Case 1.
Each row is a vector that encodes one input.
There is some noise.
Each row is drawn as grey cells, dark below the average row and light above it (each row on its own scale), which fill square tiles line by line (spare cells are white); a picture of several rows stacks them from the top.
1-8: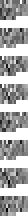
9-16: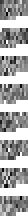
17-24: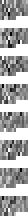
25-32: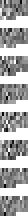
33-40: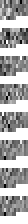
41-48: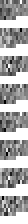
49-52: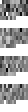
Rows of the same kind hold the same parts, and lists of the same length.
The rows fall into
2 kinds.
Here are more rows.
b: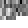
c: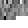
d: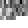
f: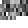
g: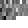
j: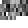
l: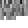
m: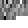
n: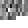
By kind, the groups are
b, c, d, g, l, m, n
f, j

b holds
three true/false values.
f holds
a fixed value.
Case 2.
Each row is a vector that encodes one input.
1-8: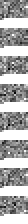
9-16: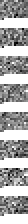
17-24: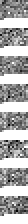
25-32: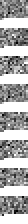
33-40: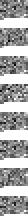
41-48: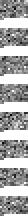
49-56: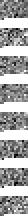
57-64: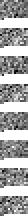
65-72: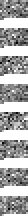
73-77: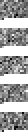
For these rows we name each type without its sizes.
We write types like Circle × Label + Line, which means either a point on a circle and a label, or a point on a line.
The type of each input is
Line.
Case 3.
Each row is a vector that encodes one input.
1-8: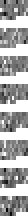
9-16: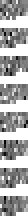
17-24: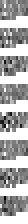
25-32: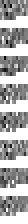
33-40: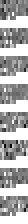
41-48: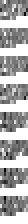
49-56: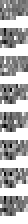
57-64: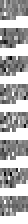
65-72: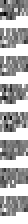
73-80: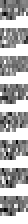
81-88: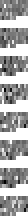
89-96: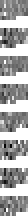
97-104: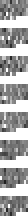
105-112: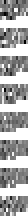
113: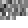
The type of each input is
Bool × Bool × Bool + Unit.
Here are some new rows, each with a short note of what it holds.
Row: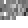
three true/false values
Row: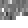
three true/false values
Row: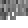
a fixed value
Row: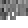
a fixed value
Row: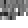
three true/false values
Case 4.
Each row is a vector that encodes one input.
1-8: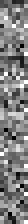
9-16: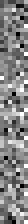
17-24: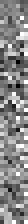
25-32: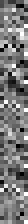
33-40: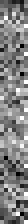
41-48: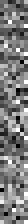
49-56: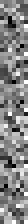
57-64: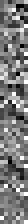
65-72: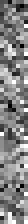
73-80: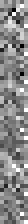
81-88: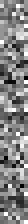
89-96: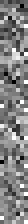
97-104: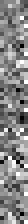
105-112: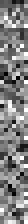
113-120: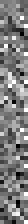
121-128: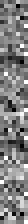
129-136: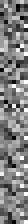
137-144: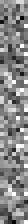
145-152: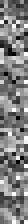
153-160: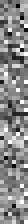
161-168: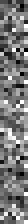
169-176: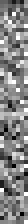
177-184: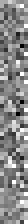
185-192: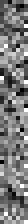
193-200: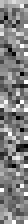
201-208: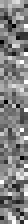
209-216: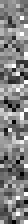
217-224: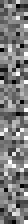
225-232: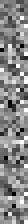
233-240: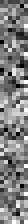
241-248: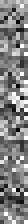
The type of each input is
Label9.
